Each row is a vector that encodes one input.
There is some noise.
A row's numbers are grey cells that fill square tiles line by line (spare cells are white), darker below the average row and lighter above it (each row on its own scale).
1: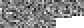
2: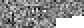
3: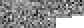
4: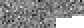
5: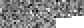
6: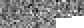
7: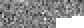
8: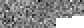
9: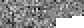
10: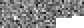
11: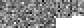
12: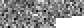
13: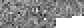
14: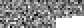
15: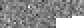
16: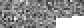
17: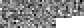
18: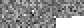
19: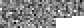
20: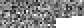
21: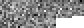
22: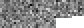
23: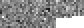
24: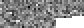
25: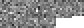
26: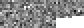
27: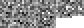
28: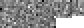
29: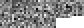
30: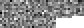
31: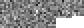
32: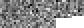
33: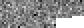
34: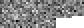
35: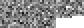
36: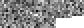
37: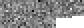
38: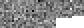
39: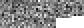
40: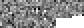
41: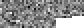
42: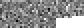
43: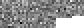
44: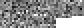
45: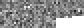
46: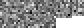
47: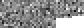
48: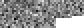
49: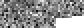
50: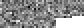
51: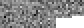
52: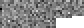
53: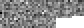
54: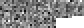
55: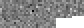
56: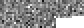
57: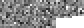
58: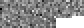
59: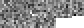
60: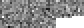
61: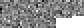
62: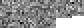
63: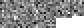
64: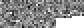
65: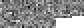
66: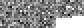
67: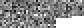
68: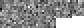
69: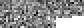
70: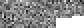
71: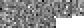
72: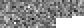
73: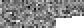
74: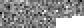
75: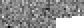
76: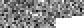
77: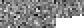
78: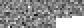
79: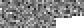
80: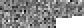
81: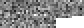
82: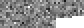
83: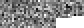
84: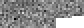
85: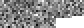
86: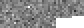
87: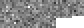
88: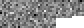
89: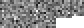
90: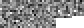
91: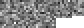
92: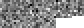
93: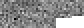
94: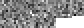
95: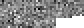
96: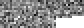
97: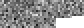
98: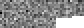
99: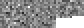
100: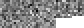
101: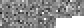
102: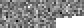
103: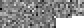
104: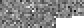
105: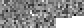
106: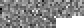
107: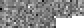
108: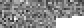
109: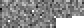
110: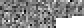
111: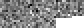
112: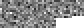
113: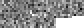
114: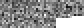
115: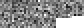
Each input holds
a point on an 11-point line, together with either a fixed value, or three true/false values.
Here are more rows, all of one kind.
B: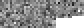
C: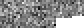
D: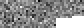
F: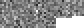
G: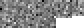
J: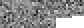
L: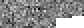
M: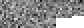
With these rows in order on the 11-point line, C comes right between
L and M.
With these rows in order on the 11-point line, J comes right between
B and D.
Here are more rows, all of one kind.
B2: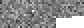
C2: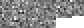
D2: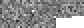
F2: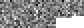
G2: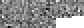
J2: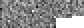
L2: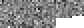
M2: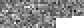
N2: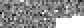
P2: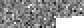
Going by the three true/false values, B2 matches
D2, G2 and J2.
